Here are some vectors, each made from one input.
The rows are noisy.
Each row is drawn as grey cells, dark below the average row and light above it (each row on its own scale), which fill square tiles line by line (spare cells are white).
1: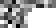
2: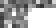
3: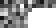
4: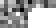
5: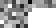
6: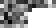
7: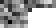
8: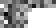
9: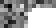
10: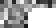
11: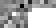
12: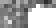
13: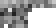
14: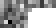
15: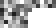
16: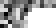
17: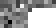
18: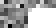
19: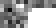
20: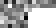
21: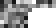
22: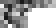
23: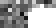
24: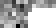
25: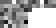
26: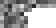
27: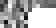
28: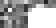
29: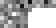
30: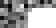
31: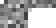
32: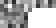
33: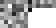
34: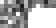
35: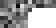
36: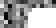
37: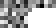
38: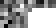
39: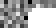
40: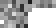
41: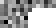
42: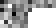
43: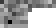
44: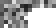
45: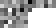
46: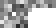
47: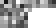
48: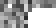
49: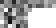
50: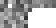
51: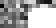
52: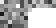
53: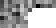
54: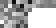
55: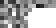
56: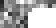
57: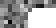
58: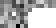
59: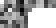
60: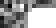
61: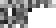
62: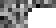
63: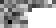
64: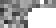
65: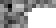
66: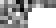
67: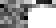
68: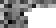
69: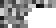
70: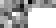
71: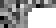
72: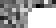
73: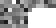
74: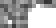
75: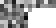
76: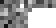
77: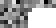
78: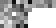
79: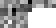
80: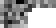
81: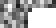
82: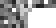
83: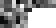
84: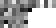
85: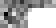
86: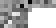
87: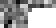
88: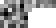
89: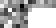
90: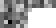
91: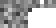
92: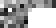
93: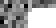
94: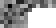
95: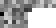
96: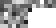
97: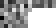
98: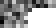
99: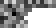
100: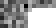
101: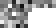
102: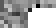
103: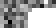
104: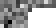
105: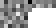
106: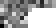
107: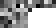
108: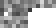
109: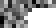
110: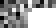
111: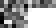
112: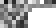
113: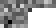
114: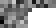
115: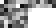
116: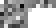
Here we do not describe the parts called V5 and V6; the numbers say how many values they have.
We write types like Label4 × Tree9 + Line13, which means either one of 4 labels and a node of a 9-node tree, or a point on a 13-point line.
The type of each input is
(Circle8 + Unit) × (Line7 + V6) × V5.
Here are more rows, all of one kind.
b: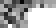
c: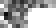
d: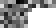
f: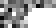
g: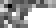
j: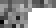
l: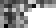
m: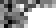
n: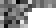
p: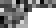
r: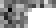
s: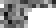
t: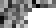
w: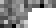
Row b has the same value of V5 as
c, f and g.
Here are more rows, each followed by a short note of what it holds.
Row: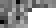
a point on an 8-point circle, a point on a 7-point line and a value of V5
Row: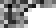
a point on an 8-point circle, a point on a 7-point line and a value of V5
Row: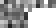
a value of V5 and a value of V6
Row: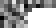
a point on an 8-point circle, a point on a 7-point line and a value of V5
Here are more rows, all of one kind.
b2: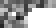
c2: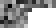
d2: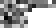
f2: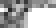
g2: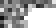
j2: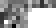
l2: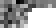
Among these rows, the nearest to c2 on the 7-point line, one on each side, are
b2 and f2.
